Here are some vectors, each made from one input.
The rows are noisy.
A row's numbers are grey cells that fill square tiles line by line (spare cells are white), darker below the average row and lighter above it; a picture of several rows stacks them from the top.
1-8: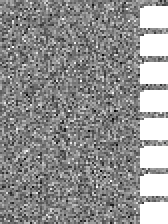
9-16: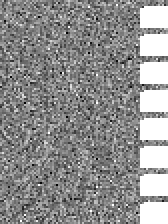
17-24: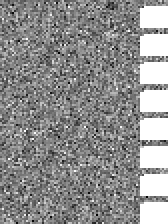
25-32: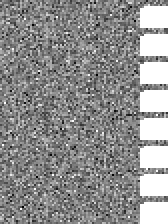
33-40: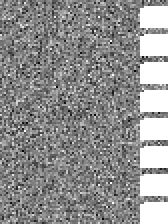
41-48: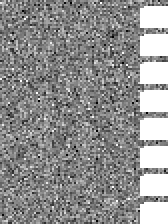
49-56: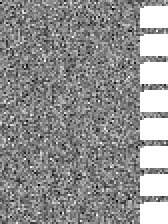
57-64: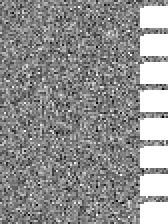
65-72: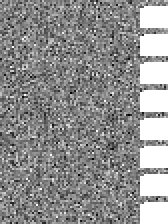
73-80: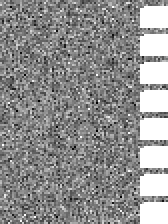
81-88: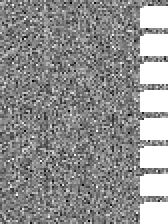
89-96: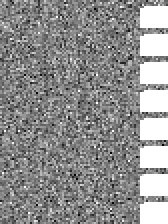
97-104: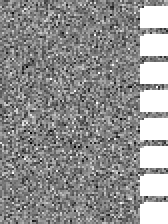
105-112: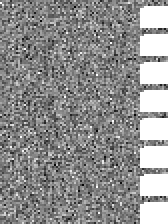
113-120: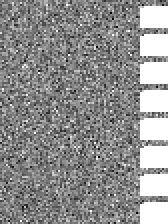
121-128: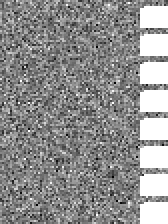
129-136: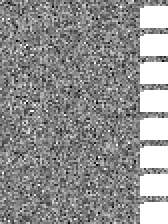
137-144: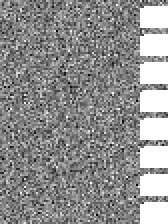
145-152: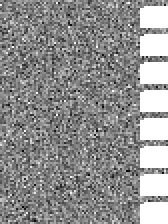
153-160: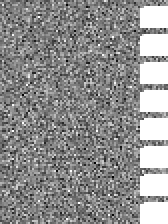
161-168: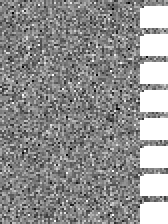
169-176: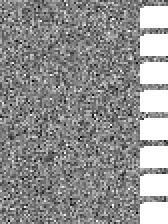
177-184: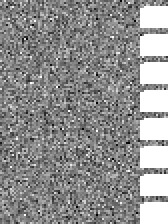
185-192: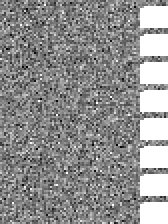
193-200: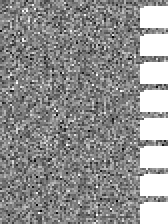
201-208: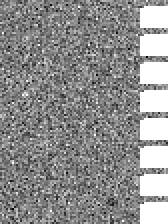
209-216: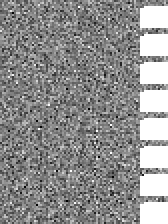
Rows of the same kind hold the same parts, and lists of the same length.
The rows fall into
2 kinds.
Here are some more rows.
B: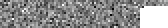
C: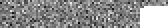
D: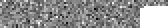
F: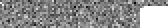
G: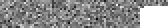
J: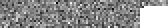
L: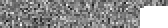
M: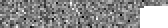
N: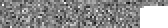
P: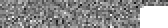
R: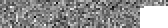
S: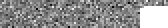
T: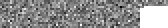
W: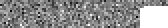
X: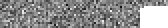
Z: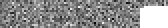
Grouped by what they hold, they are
B, C, J, M, N, R, S, T, X, Z
D, F, G, L, P, W

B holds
two labels (each one of 6) and a point on a 5-point line.
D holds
four labels (each one of 6) and a point on a 5-point line.
